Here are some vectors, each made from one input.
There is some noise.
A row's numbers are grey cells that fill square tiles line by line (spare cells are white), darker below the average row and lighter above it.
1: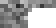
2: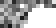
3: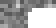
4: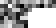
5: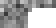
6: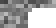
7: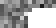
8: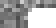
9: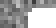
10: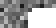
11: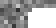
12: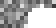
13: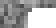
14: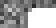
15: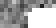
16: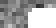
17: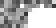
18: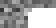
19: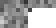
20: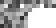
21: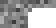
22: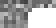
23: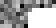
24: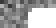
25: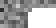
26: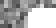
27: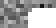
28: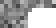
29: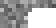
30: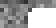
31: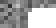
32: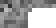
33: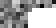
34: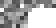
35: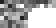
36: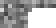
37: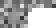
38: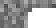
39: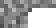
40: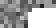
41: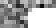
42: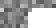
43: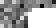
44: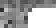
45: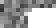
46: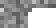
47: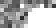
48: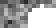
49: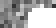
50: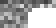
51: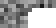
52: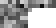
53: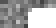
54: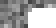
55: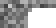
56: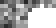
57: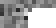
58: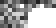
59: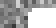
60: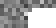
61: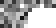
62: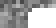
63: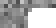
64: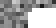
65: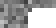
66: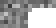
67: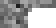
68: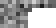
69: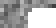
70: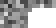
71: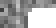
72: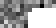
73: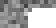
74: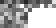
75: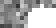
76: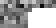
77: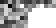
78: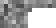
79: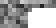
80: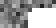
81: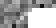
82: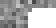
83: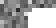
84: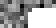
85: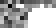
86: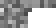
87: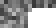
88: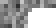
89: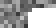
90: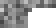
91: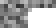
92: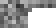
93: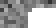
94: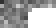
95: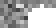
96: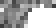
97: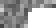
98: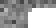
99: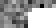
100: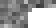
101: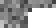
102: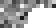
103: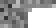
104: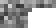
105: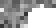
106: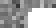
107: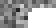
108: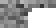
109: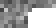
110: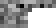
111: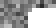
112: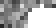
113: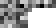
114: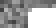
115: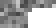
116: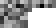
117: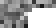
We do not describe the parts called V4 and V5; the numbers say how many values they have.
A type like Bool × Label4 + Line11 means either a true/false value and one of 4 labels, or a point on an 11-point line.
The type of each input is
Bool × Circle6 + Unit + V4 × V5.
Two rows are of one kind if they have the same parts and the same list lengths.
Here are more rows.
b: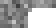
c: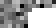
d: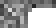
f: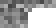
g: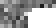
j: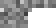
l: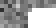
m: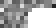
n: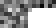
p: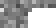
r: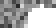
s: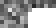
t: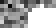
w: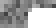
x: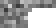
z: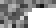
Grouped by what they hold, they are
b, j, m, p, r, w, x
c, f, g, l, t, z
d, n, s

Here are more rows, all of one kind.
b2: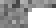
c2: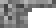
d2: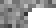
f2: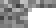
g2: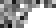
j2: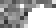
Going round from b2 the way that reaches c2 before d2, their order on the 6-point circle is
b2, g2, c2, j2, d2, f2.
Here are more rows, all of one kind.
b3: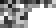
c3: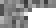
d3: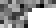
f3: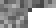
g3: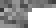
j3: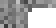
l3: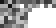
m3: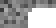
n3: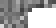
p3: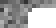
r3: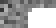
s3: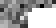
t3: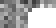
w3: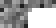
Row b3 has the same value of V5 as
d3, f3 and l3.
